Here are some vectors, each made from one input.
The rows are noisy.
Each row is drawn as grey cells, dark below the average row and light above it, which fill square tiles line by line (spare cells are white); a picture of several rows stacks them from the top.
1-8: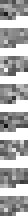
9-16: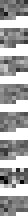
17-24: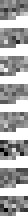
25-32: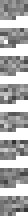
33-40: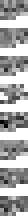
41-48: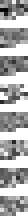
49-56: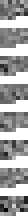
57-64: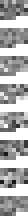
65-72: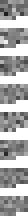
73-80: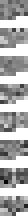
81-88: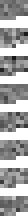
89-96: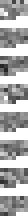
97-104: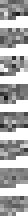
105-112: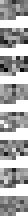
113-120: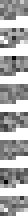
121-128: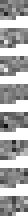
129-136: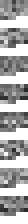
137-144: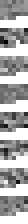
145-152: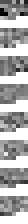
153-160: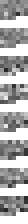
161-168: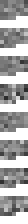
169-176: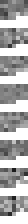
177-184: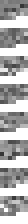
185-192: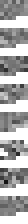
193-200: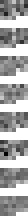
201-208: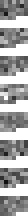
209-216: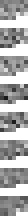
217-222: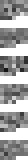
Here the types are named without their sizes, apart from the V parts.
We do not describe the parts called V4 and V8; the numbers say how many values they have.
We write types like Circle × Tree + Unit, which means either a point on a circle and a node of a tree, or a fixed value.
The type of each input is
(Bool × Bool × Bool × Bool + V8) × V4 + Tree × Tree.
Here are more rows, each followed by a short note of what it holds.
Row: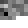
a node of each of two trees
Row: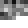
a value of V4 and a value of V8
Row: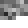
a node of each of two trees
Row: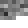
a node of each of two trees
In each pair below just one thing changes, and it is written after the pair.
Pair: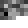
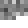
one of the four true/false values
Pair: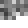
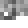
one of the four true/false values
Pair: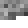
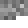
one of the four true/false values
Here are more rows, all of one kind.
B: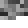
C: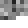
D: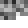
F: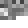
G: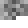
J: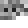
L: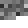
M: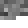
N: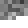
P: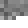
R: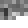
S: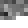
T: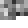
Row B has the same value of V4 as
N and R.
